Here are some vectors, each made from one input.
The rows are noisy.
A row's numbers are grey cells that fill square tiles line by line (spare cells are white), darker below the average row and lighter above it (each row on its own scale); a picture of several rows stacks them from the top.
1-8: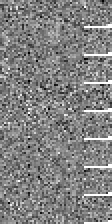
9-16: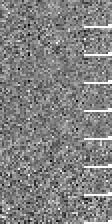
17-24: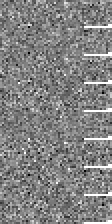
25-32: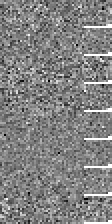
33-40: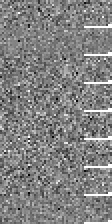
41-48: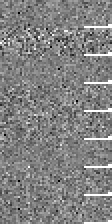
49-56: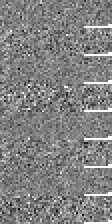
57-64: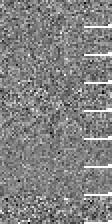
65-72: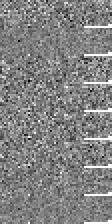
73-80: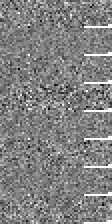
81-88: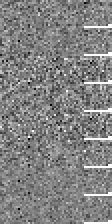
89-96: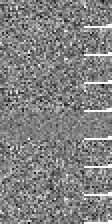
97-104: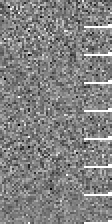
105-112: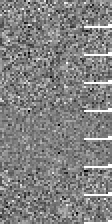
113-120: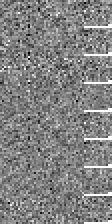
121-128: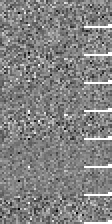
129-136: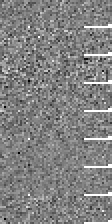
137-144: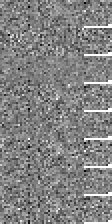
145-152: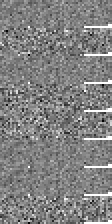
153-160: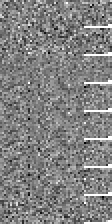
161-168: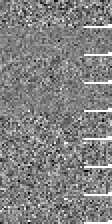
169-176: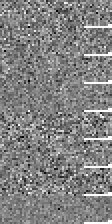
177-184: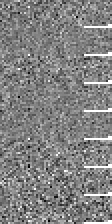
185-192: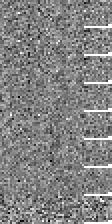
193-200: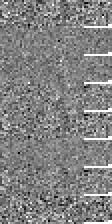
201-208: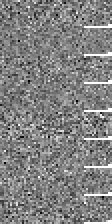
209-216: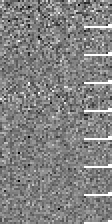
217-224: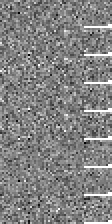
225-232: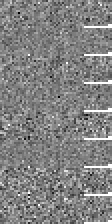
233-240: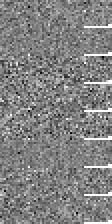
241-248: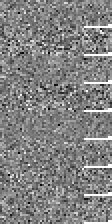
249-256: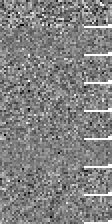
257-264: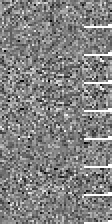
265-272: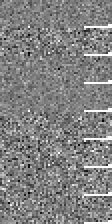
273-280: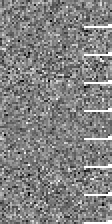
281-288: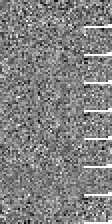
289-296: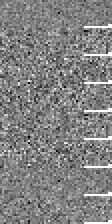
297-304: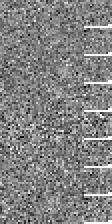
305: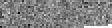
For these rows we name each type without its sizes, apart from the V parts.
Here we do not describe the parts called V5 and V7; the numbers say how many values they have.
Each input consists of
either a point on a circle, a true/false value and a value of V7, or a value of V5.
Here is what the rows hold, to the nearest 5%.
About 85% of them hold a point on a circle, a true/false value and a value of V7. The rest hold a value of V5.
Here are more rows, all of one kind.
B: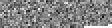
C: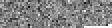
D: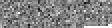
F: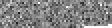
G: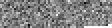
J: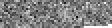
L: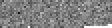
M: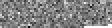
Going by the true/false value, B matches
F and L.
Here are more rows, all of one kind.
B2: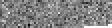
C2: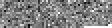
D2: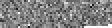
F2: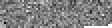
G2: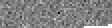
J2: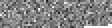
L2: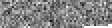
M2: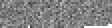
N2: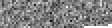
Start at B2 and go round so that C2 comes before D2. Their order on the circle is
B2, C2, G2, L2, J2, D2, F2, N2, M2.
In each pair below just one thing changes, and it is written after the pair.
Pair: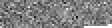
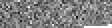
the true/false value
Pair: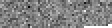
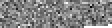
the value of V7
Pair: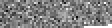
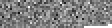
the true/false value
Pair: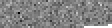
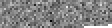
the true/false value
